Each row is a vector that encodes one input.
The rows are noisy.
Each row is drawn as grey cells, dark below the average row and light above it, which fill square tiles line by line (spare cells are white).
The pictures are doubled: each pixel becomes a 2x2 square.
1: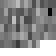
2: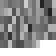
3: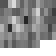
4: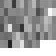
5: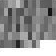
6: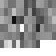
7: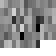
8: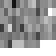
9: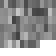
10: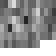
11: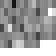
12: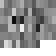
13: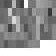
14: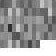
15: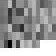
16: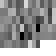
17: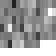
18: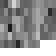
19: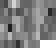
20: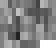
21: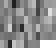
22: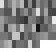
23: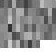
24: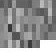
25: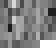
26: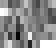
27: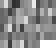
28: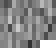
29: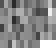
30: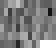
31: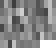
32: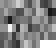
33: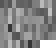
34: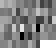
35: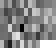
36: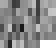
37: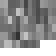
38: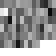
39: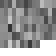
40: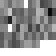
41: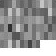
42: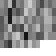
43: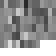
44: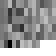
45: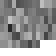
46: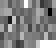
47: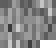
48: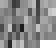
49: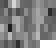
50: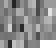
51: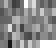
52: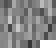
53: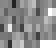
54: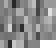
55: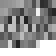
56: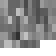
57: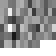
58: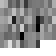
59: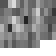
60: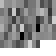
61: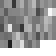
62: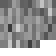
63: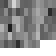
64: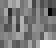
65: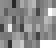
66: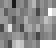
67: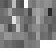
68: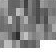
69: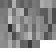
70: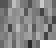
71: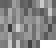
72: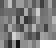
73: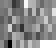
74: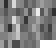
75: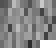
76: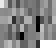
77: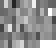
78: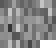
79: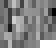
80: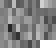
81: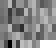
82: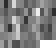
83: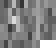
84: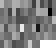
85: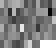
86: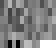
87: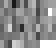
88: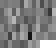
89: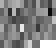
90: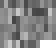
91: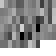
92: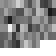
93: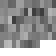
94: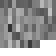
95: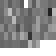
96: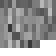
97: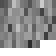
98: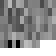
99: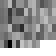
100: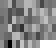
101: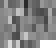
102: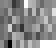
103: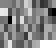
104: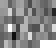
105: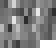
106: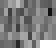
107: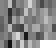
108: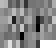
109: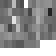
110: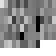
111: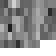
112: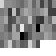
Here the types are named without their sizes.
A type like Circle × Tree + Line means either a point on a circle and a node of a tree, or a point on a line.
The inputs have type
(Line + Tree) × Tree.
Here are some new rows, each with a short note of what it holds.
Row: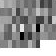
a node of each of two trees
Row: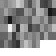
a node of each of two trees
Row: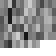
a node of each of two trees
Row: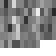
a node of each of two trees
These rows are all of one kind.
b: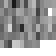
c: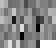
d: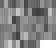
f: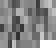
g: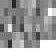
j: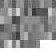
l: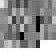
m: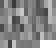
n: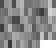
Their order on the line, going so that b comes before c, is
f, l, m, b, d, j, c, g, n.
